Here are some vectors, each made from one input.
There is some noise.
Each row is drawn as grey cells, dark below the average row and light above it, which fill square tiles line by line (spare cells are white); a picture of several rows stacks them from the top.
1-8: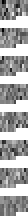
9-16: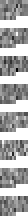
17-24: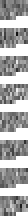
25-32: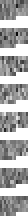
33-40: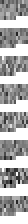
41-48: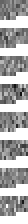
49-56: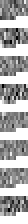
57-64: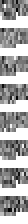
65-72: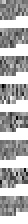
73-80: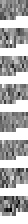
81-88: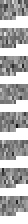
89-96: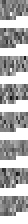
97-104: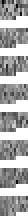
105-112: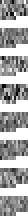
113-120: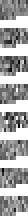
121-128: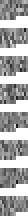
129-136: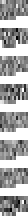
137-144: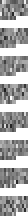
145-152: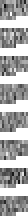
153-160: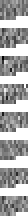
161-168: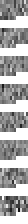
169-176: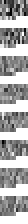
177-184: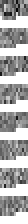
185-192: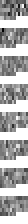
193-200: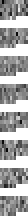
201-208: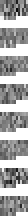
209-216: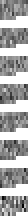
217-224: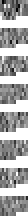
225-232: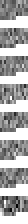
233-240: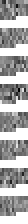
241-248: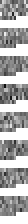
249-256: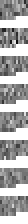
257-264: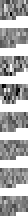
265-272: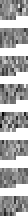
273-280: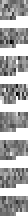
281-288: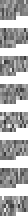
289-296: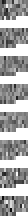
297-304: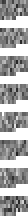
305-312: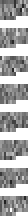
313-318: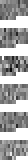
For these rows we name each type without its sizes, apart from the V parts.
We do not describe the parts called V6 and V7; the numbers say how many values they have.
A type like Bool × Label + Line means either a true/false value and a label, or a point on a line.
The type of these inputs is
(Bool × Bool × Bool × Bool × Bool + V7) × V6 + Line.
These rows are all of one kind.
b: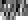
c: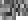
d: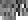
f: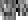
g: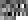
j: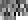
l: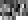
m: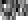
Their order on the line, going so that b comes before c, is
b, m, f, j, c, g, d, l.
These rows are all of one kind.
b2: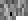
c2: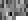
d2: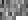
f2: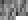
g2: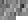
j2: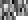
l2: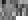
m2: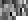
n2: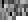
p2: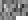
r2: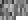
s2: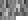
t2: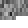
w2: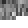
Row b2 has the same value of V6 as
g2, r2 and t2.
